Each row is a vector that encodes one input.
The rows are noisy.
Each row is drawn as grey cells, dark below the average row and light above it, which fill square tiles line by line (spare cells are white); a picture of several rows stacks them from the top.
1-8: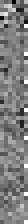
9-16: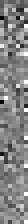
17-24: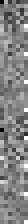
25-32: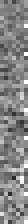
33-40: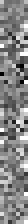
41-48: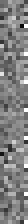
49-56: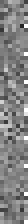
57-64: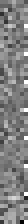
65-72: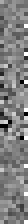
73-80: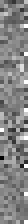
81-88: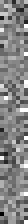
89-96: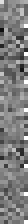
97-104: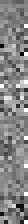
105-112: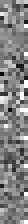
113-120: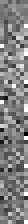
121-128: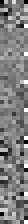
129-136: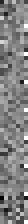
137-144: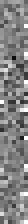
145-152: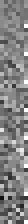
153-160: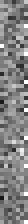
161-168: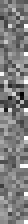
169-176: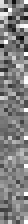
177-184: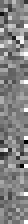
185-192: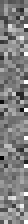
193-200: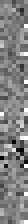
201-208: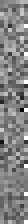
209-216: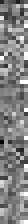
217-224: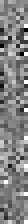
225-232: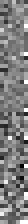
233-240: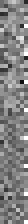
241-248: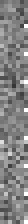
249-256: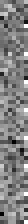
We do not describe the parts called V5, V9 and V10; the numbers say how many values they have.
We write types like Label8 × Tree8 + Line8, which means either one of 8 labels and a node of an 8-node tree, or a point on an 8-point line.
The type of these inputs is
Bool × Bool × Bool × Bool + (Label7 + V9 × V10) × Line7 + V5.
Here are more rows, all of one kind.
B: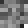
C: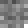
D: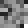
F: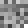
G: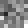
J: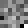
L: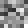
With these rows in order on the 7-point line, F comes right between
B and G.
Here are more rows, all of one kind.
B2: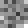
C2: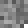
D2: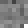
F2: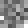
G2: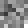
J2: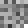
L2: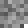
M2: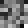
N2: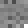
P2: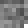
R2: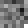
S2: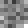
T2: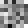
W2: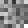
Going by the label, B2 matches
F2, M2, S2 and T2.
